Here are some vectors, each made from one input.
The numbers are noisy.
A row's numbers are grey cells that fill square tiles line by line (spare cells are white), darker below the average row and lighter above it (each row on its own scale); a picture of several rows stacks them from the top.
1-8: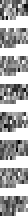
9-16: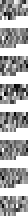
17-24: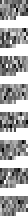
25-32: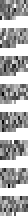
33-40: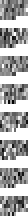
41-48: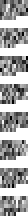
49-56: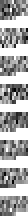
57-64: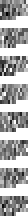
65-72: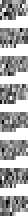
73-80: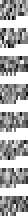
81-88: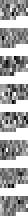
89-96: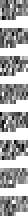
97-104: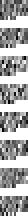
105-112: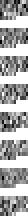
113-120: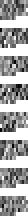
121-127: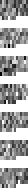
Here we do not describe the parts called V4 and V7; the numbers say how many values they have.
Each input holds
a node of a 9-node tree, together with either a node of an 8-node tree, or a value of V4 and a value of V7.
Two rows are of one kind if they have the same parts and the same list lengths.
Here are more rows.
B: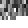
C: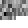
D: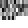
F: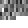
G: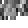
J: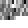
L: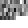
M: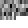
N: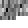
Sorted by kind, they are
B, F, G, M
C, D, J, L, N

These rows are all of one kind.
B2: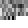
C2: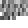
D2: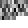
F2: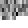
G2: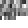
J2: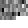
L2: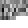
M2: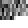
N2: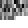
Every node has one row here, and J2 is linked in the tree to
G2.
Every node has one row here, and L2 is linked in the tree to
F2.
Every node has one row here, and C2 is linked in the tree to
D2, F2 and M2.
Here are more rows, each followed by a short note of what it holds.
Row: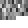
a node of an 8-node tree and a node of a 9-node tree
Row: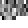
a node of an 8-node tree and a node of a 9-node tree
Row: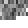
a node of a 9-node tree, a value of V4 and a value of V7
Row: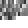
a node of a 9-node tree, a value of V4 and a value of V7
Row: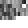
a node of a 9-node tree, a value of V4 and a value of V7
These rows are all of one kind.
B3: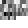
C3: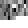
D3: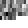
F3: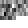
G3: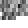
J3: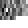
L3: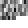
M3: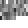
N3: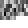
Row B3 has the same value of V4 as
J3 and M3.
